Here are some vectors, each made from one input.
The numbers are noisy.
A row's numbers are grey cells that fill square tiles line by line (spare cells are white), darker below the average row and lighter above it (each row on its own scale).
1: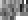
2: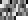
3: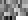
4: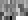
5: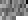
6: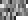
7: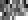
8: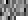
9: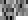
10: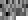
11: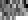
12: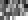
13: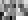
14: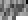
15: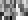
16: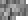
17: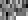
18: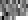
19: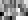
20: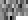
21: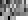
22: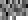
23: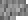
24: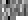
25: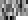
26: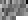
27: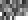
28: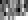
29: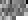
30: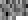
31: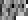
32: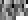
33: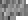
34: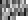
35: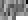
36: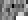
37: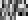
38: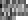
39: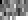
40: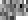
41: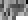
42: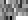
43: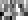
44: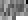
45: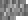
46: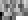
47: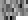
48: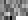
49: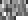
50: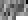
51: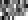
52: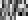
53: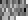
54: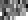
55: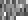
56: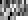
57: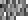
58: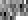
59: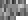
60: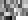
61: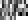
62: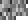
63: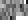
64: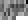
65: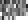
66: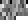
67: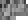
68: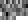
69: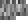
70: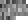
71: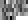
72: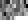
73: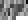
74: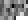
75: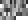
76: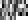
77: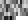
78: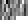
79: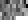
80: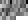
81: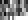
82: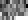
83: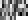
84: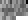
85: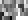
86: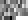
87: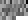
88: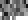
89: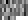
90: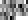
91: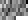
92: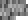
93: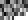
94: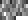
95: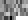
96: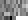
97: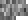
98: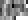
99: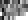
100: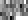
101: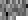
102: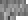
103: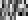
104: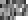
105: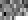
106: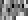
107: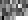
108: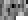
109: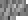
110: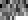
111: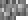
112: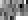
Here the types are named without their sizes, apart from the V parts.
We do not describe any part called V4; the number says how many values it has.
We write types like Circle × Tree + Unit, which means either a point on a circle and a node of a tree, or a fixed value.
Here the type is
Bool × (Tree + V4) + Unit.
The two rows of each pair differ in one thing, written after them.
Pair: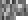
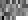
the true/false value
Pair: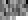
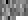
the true/false value
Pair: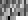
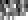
the true/false value
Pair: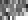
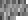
the true/false value
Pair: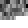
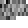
the true/false value
